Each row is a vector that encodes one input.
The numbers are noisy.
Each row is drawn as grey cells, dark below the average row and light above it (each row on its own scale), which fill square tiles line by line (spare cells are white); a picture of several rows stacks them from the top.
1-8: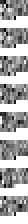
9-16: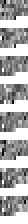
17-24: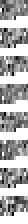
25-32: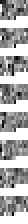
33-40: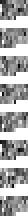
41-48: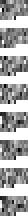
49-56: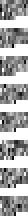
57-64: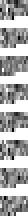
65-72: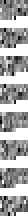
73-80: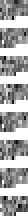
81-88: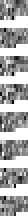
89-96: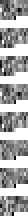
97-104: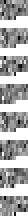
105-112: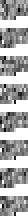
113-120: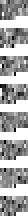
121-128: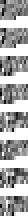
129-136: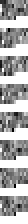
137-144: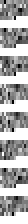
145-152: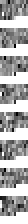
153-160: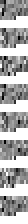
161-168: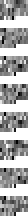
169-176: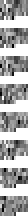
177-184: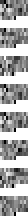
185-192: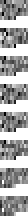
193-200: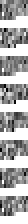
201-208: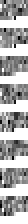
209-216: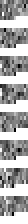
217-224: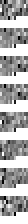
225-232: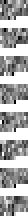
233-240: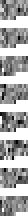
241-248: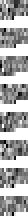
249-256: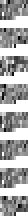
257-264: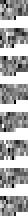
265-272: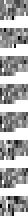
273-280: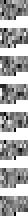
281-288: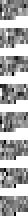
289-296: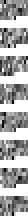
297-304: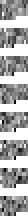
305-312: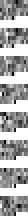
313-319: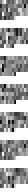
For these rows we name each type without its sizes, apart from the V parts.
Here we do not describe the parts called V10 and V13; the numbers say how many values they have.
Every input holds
either a label, a true/false value and a value of V10, or a value of V13.
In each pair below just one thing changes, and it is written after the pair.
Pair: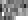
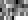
the true/false value
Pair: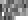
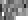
the value of V10
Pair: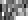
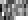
the value of V10
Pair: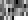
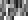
the value of V10
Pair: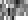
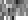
the value of V10
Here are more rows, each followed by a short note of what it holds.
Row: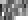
a label, a true/false value and a value of V10
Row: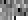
a value of V13
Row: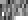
a label, a true/false value and a value of V10
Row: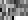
a label, a true/false value and a value of V10
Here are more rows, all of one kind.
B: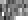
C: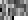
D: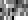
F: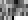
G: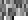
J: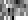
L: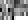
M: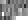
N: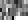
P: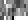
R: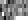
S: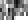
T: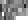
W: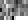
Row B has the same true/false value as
M, R and T.
